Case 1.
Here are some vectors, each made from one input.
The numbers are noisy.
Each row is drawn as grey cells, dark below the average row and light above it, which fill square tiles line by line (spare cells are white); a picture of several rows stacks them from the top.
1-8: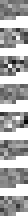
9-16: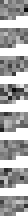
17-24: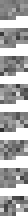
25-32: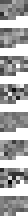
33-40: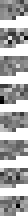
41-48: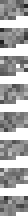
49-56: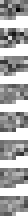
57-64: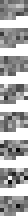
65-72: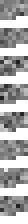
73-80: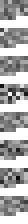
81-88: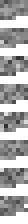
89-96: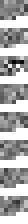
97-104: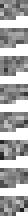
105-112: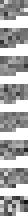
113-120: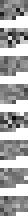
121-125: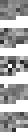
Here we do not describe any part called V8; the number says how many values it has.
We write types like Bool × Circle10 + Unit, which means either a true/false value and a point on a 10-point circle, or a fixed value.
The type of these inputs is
(Bool × Bool × Bool × Bool + Unit) × V8 + Line4.
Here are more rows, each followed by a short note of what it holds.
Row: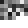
a point on a 4-point line
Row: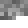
four true/false values and a value of V8
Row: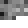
four true/false values and a value of V8
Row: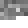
four true/false values and a value of V8
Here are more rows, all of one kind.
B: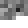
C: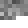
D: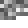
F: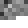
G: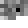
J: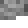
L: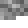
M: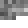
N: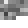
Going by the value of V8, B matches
J and L.
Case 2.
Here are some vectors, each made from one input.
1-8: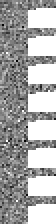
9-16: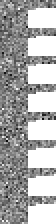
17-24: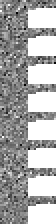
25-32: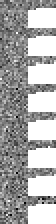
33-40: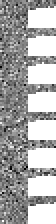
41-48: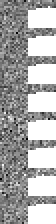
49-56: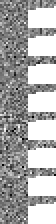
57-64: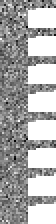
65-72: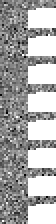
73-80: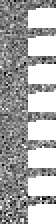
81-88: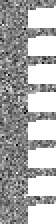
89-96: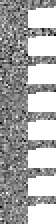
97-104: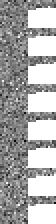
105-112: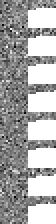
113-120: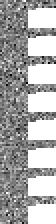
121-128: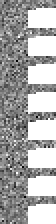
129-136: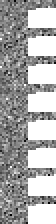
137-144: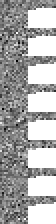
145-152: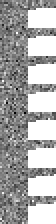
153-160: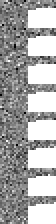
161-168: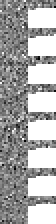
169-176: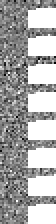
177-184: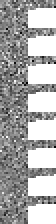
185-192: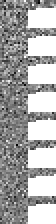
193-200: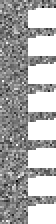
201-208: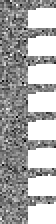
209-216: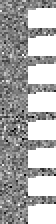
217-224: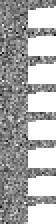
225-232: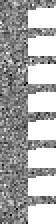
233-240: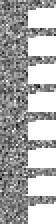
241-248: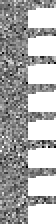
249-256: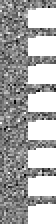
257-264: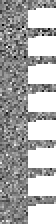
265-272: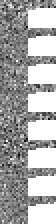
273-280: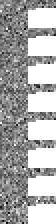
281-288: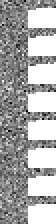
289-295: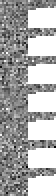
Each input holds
either one of 6 labels and one of 7 labels, or four true/false values.
